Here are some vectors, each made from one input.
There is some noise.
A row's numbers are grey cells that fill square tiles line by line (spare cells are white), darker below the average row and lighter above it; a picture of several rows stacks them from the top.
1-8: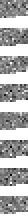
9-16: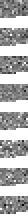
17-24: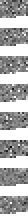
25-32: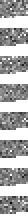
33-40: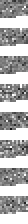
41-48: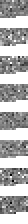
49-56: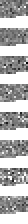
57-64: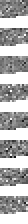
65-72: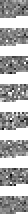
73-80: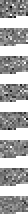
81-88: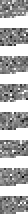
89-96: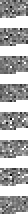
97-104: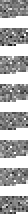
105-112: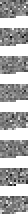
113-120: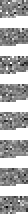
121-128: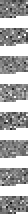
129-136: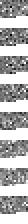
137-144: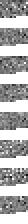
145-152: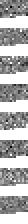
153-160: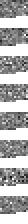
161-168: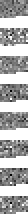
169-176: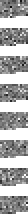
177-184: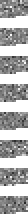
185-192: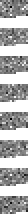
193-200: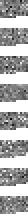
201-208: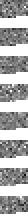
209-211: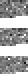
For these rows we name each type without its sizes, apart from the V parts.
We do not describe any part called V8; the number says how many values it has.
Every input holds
a true/false value and a value of V8, together with either a point on a line, or a node of a tree.
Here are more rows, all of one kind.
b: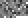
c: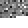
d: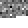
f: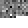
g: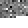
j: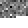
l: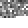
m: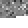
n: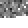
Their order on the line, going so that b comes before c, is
m, b, n, c, g, j, f, d, l.
